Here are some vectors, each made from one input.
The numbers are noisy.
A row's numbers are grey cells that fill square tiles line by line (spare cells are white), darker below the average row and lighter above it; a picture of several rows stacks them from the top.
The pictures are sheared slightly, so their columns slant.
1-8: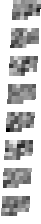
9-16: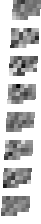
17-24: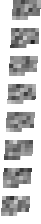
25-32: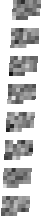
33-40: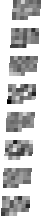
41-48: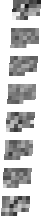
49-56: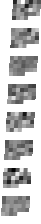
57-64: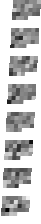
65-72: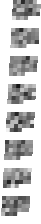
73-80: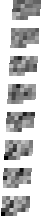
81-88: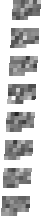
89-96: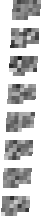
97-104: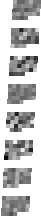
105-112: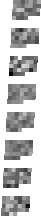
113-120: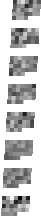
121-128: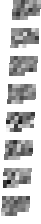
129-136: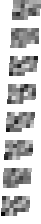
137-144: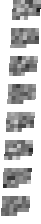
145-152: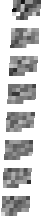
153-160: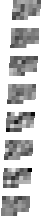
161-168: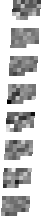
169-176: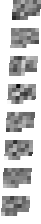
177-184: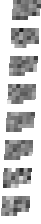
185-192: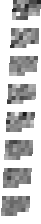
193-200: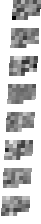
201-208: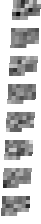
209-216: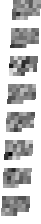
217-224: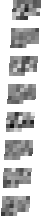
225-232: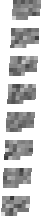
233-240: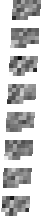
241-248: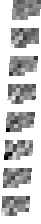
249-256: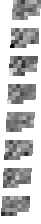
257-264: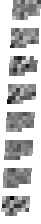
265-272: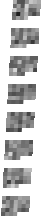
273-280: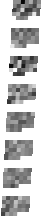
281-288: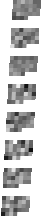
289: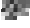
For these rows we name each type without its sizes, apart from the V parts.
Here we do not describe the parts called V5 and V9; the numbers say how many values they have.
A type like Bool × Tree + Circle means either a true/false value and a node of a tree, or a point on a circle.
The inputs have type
Bool × Bool × Bool × Bool × (Tree × Tree + Unit) + V5 × V9 × V9.
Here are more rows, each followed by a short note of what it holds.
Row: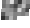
a value of V5 and two values of V9
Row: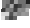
four true/false values
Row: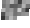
a value of V5 and two values of V9
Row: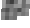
four true/false values
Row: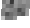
four true/false values
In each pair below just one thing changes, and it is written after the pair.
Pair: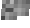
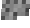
one of the four true/false values
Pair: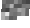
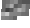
the node of one of the two trees
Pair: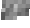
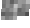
the node of one of the two trees
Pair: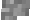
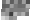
the node of one of the two trees
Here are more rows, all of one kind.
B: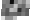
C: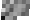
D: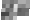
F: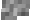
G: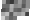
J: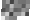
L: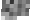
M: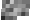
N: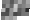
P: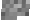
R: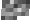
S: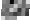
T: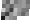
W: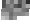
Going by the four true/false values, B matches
L, N and S.
